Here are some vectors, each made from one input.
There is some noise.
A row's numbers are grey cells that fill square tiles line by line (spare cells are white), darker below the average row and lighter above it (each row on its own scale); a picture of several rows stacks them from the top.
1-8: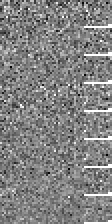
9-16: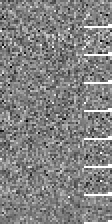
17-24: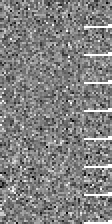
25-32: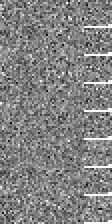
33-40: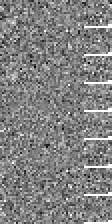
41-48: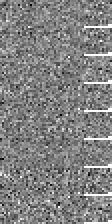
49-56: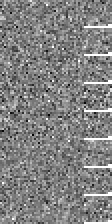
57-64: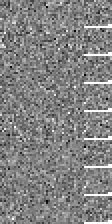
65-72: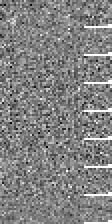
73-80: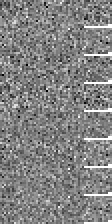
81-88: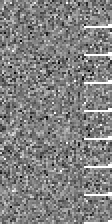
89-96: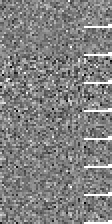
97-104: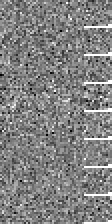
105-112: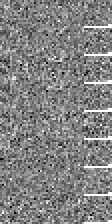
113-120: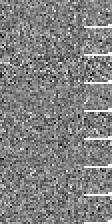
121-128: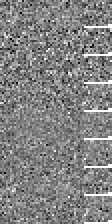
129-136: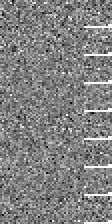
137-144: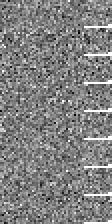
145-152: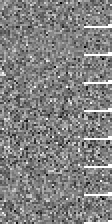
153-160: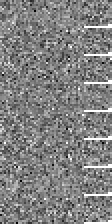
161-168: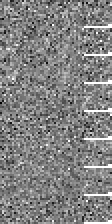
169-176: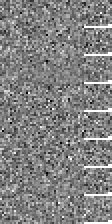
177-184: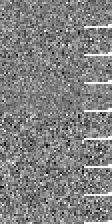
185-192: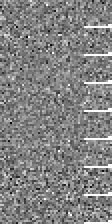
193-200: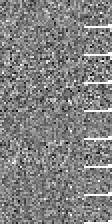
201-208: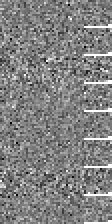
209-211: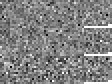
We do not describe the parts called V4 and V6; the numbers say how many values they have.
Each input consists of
a node of each of two 8-node trees, a value of V4 and a value of V6, together with either a fixed value, or a node of an 8-node tree.
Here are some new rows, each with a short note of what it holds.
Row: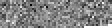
a node of each of three 8-node trees, a value of V4 and a value of V6
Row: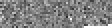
a node of each of two 8-node trees, a value of V4 and a value of V6
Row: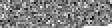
a node of each of two 8-node trees, a value of V4 and a value of V6
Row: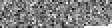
a node of each of three 8-node trees, a value of V4 and a value of V6
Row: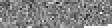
a node of each of two 8-node trees, a value of V4 and a value of V6
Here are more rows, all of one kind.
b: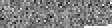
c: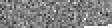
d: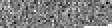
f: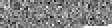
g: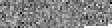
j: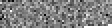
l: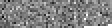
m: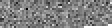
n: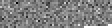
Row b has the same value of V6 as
j, l and n.
